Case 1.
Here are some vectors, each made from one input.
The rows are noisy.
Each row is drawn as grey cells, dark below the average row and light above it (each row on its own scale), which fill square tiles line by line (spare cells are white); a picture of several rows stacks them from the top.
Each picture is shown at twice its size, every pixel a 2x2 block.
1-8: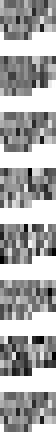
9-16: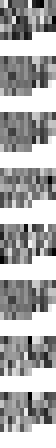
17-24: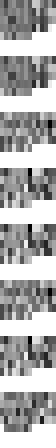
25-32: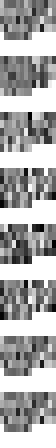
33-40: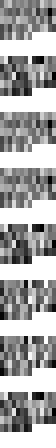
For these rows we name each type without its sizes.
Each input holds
a point on a circle.
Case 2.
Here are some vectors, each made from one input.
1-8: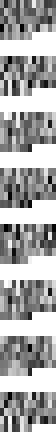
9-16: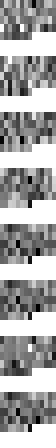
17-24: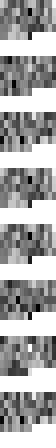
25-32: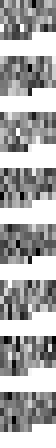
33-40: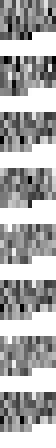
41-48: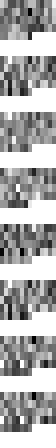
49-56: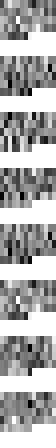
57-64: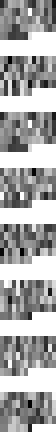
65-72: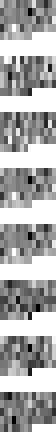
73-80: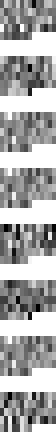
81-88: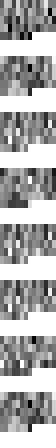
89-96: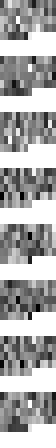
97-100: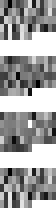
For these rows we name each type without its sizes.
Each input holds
four true/false values.
